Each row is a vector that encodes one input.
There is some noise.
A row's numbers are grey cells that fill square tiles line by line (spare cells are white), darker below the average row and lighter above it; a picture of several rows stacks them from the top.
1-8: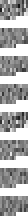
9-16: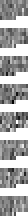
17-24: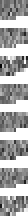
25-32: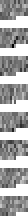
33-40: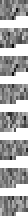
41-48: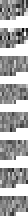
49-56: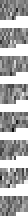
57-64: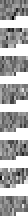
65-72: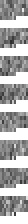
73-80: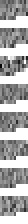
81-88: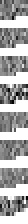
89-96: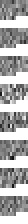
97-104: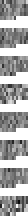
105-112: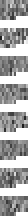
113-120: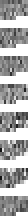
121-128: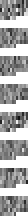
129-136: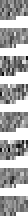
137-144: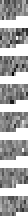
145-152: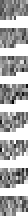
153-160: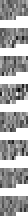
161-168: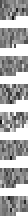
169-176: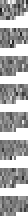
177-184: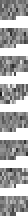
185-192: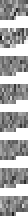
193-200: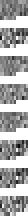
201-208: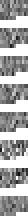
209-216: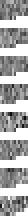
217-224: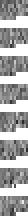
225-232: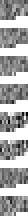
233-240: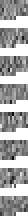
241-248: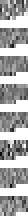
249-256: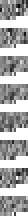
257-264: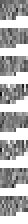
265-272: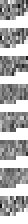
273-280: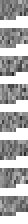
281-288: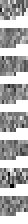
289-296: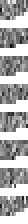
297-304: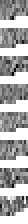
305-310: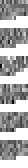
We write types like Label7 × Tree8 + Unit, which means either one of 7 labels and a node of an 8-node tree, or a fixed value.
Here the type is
(Bool × Bool × Bool + Line13) × Line11 + Line8.
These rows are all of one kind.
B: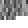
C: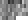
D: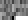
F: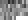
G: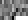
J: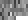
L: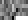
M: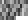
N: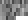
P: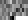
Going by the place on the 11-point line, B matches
G and L.
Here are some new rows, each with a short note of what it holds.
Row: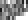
a point on an 8-point line
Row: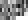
a point on an 8-point line
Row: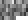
a point on an 11-point line and three true/false values
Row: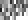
a point on an 8-point line
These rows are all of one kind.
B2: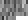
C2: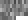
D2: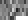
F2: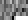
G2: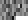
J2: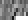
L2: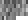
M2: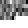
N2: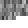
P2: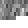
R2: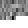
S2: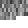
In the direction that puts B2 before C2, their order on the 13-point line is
M2, F2, J2, R2, D2, S2, P2, G2, L2, B2, C2, N2.
